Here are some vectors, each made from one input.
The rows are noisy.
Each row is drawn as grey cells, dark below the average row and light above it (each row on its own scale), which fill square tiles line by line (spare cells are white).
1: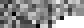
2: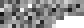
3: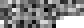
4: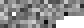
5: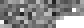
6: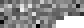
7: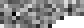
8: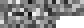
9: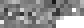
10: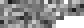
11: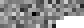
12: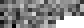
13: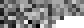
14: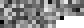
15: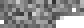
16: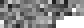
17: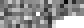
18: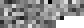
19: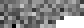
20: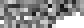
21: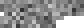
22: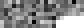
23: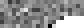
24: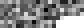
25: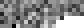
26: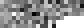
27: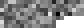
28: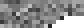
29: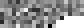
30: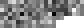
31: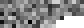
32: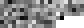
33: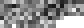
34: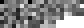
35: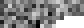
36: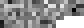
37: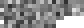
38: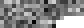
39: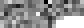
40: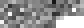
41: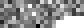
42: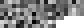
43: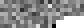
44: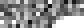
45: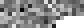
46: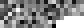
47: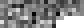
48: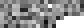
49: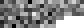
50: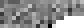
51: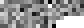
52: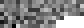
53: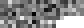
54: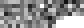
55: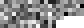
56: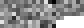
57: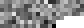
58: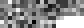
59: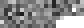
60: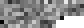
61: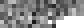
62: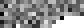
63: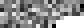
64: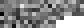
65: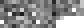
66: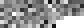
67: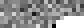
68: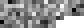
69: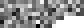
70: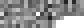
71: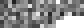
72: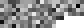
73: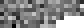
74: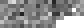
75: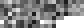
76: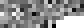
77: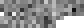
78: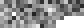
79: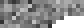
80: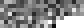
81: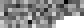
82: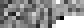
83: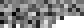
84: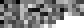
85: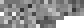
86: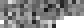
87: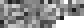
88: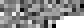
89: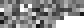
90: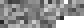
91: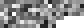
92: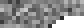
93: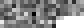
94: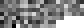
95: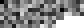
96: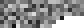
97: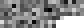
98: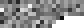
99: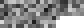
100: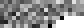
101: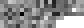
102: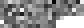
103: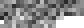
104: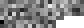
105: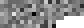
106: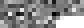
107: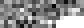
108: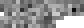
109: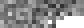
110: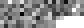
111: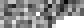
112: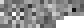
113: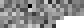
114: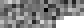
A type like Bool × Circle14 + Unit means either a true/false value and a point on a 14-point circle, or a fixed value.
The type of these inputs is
Bool × (Line6 + Line7).
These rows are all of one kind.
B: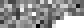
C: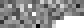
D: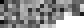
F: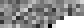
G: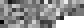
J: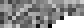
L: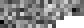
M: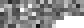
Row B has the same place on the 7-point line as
C and M.
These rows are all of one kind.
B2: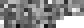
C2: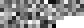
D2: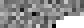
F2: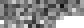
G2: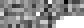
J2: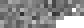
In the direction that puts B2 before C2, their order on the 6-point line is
G2, F2, D2, B2, J2, C2.
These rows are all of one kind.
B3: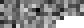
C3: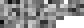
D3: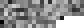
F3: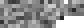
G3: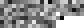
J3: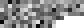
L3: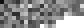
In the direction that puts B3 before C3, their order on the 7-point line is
L3, B3, D3, G3, F3, J3, C3.
